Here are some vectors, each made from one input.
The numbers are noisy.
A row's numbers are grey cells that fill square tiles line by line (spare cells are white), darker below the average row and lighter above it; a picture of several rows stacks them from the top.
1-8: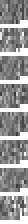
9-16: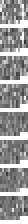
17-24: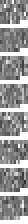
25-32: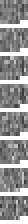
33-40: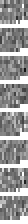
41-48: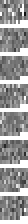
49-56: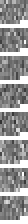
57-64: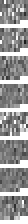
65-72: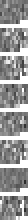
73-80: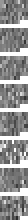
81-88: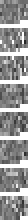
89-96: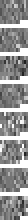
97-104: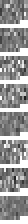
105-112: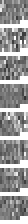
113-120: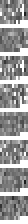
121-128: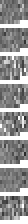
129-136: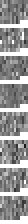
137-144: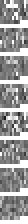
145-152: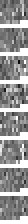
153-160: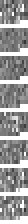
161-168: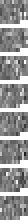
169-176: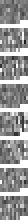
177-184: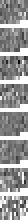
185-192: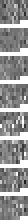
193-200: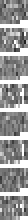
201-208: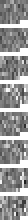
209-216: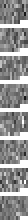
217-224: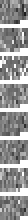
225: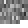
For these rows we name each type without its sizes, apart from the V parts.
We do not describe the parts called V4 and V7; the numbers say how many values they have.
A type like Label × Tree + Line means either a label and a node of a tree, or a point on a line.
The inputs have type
Bool × V7 + Label × V4.
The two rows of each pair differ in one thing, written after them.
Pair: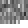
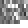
the value of V4
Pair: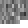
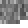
the label
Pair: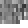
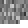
the label
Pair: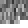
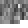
the value of V4
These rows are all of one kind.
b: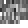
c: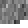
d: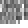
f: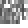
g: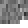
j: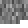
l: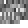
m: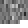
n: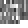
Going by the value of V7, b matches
g and n.
